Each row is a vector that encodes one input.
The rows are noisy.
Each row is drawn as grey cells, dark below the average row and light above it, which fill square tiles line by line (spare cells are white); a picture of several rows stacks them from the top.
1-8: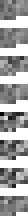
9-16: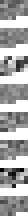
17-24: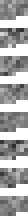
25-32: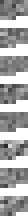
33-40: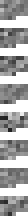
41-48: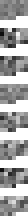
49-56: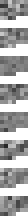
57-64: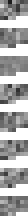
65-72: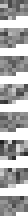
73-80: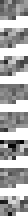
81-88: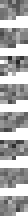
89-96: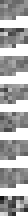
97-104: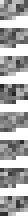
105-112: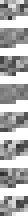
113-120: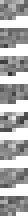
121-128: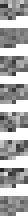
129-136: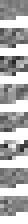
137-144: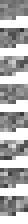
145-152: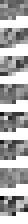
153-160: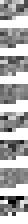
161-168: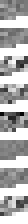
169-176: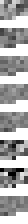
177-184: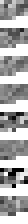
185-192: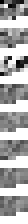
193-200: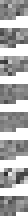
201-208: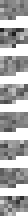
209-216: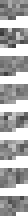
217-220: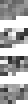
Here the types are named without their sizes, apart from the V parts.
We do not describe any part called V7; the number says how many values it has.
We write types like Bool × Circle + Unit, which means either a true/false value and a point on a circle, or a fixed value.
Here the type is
(Bool × Bool × Bool + V7) × Line + Label.
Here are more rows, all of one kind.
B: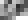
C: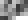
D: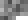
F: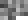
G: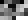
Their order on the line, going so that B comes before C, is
F, G, B, D, C.
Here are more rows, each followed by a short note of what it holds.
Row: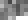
a label
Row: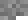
a label
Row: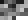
a label
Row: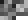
a label
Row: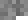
a label
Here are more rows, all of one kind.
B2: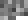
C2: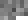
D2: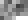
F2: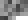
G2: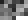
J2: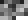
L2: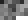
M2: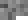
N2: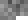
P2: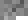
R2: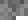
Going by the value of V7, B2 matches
C2, D2, G2 and P2.
